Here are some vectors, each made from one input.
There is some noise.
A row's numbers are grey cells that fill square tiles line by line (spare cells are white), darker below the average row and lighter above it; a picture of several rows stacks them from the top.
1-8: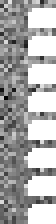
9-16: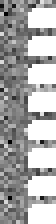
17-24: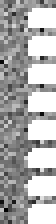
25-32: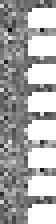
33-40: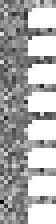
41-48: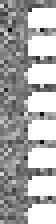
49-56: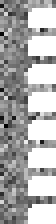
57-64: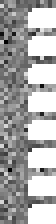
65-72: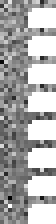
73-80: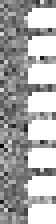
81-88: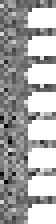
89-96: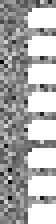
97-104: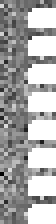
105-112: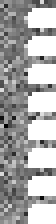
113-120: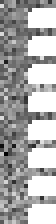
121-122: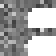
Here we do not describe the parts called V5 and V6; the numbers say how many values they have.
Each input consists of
either a value of V5 and a value of V6, or a list of up to two points on a 4-point line.
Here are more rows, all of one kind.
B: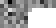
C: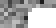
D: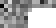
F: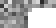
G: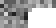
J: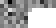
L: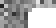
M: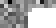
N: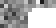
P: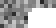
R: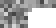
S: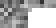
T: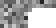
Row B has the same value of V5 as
C, G, J and P.
